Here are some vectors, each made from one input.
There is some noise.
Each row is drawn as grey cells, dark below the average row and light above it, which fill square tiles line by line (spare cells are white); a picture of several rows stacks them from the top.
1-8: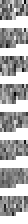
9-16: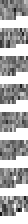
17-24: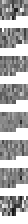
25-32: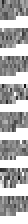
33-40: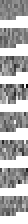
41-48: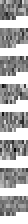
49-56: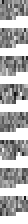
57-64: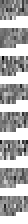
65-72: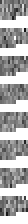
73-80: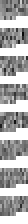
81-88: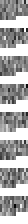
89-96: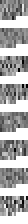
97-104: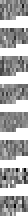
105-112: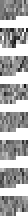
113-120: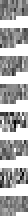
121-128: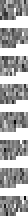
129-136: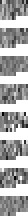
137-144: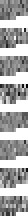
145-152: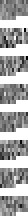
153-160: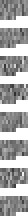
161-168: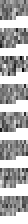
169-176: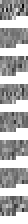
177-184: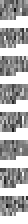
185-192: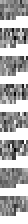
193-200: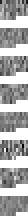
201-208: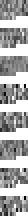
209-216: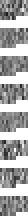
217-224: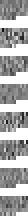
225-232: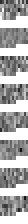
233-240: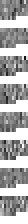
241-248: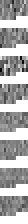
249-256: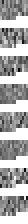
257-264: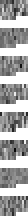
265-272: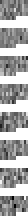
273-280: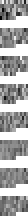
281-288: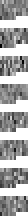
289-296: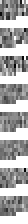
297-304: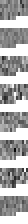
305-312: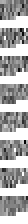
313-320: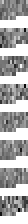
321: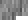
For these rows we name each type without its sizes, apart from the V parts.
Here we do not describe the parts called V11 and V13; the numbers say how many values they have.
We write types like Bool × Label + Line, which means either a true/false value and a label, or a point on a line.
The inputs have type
Label × V11 × V13 + List(Line).
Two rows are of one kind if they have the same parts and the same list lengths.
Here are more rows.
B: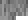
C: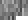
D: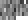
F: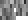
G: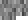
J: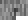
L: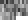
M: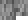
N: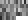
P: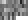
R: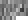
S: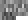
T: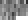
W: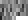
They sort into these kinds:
B, N, T
C, J
D, R, W
F, L, M, P
G, S

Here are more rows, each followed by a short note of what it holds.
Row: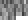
a list of two items
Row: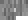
a list of two items
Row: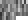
a list of two items
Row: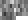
the empty list
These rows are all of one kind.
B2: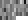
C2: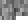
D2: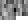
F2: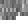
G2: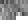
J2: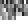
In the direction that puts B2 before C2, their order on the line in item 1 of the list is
J2, G2, B2, F2, C2, D2.
